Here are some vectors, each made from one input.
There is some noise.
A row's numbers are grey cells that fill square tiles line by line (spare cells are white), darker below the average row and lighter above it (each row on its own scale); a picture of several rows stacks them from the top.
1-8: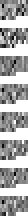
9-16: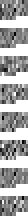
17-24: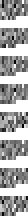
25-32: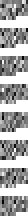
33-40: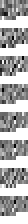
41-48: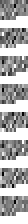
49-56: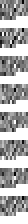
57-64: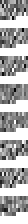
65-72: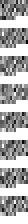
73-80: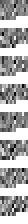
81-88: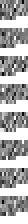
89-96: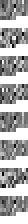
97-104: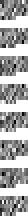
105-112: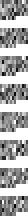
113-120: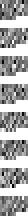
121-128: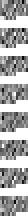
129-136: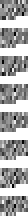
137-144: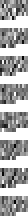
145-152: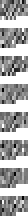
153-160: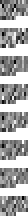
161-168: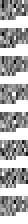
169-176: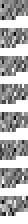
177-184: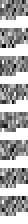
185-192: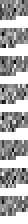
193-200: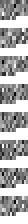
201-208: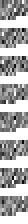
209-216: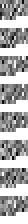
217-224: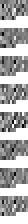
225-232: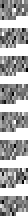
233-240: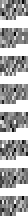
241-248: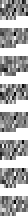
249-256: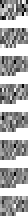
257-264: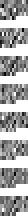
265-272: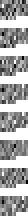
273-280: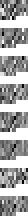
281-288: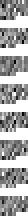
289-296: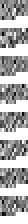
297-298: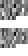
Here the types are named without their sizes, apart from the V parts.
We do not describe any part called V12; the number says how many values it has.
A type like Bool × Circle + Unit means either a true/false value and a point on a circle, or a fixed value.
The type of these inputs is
Bool × Bool × Bool × Bool × V12 + List(Line).
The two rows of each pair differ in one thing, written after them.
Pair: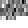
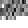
the place on the line in item 2 of the list
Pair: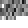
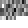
the place on the line in item 2 of the list
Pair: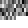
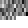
the place on the line in item 2 of the list
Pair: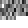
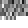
the place on the line in item 1 of the list
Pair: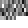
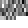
the place on the line in item 2 of the list
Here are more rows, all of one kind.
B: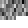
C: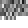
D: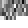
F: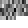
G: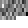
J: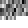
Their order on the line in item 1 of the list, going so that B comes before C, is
J, F, G, B, D, C.
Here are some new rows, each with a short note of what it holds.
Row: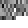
four true/false values and a value of V12
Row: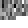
four true/false values and a value of V12
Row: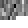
four true/false values and a value of V12
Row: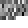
four true/false values and a value of V12
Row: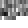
the empty list
